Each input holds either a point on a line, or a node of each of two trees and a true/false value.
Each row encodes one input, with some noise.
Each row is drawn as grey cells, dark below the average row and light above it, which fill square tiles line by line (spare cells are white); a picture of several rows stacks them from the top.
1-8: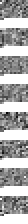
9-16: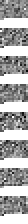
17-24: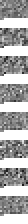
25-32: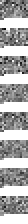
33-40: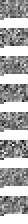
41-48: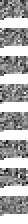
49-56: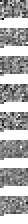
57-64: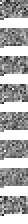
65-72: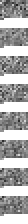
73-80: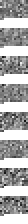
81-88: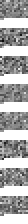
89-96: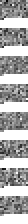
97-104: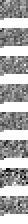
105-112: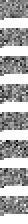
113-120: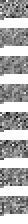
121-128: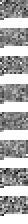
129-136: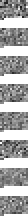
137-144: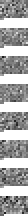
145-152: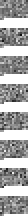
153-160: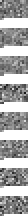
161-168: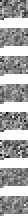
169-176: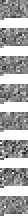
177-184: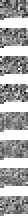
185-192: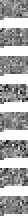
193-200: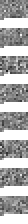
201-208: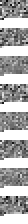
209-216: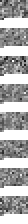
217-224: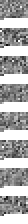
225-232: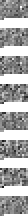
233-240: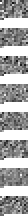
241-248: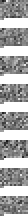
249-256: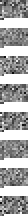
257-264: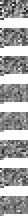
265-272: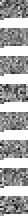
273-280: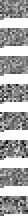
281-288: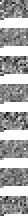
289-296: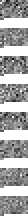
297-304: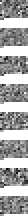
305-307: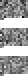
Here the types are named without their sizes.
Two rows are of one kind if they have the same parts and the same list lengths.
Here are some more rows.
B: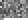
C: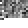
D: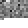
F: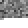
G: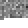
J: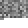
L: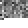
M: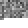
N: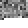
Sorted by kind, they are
B, D, F, G, J, M
C, L, N

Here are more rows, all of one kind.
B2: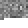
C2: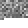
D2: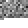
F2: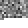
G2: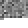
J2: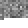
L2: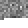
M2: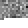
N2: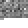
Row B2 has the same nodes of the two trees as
F2, J2 and L2.
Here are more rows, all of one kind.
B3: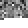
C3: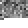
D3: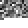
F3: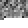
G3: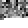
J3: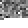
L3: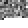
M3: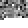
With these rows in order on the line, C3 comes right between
B3 and J3.
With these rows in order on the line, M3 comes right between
B3 and L3.
